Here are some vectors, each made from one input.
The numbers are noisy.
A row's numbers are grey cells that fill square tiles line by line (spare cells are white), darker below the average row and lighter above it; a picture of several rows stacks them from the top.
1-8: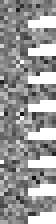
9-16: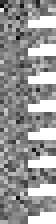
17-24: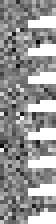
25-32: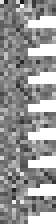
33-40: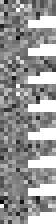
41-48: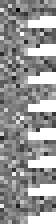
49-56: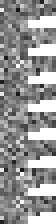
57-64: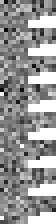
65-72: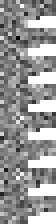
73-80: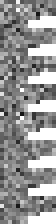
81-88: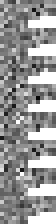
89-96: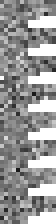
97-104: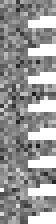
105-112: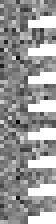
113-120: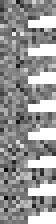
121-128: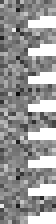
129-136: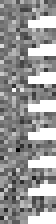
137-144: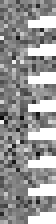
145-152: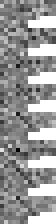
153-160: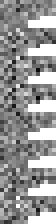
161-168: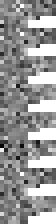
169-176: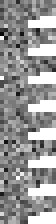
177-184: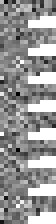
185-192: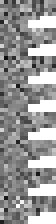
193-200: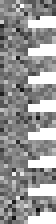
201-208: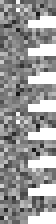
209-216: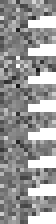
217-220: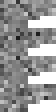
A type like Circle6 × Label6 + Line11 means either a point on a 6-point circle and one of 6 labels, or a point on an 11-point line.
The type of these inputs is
Bool × Bool × Bool × Bool + List3(Line6).
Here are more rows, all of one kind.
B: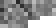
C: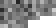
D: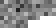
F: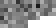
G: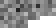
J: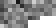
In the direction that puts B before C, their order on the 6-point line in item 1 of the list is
J, B, C, F, G, D.
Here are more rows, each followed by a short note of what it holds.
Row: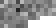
a list of two items
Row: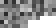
four true/false values
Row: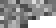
a list of one item
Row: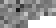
a list of two items
